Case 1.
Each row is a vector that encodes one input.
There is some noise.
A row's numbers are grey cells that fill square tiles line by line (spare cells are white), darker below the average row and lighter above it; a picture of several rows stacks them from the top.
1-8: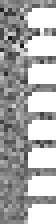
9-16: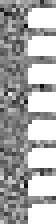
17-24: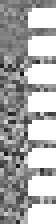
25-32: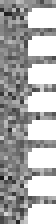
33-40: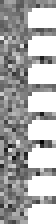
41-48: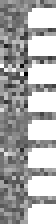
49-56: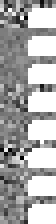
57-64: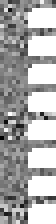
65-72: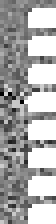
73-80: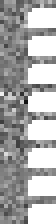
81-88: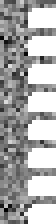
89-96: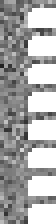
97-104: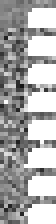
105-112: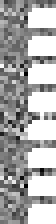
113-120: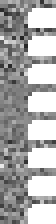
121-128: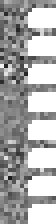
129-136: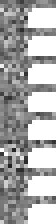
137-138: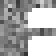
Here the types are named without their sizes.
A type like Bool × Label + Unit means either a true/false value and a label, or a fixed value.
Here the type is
List(Line).
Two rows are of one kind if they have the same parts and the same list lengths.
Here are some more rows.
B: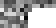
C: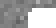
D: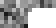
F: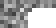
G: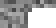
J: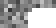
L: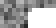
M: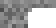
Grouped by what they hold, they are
B, G
C, D
F
J, L, M

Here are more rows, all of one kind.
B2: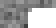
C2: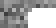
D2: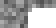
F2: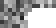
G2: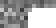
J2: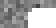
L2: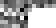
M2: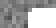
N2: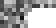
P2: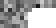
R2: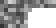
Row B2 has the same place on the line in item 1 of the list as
J2, M2 and N2.
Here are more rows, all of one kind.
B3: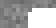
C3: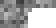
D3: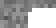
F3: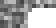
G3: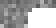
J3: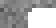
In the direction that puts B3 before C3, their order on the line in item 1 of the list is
G3, D3, B3, C3, F3, J3.
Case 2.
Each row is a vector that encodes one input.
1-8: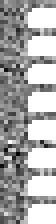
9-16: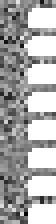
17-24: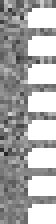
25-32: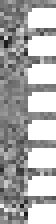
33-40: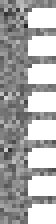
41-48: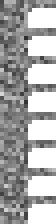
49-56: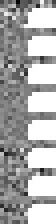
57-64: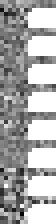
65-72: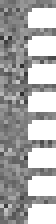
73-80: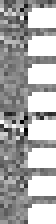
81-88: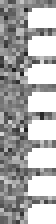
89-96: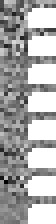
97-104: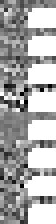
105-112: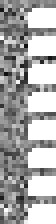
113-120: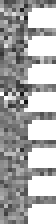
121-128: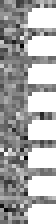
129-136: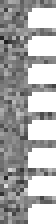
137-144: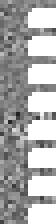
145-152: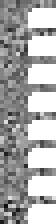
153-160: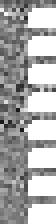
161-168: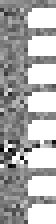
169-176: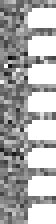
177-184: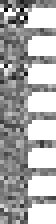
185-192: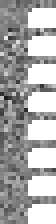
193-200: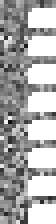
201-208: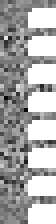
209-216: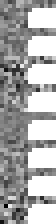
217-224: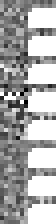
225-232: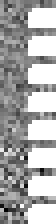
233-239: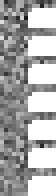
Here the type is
(Line10 + Line11) × Tree9.
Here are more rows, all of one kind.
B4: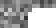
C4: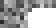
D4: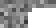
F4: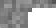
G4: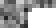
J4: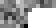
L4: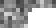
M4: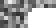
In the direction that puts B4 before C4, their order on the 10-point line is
J4, D4, M4, F4, L4, B4, C4, G4.
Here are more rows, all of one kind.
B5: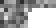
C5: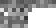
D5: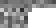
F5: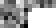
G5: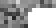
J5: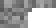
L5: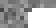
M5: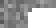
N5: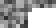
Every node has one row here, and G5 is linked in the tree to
F5 and N5.
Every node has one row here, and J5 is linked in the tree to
D5.
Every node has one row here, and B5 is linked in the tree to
M5.
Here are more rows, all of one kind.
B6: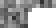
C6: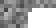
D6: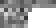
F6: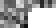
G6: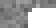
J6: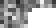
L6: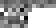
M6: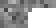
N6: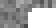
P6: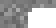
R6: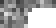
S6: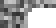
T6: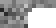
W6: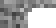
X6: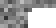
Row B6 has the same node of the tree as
C6, P6, S6 and W6.
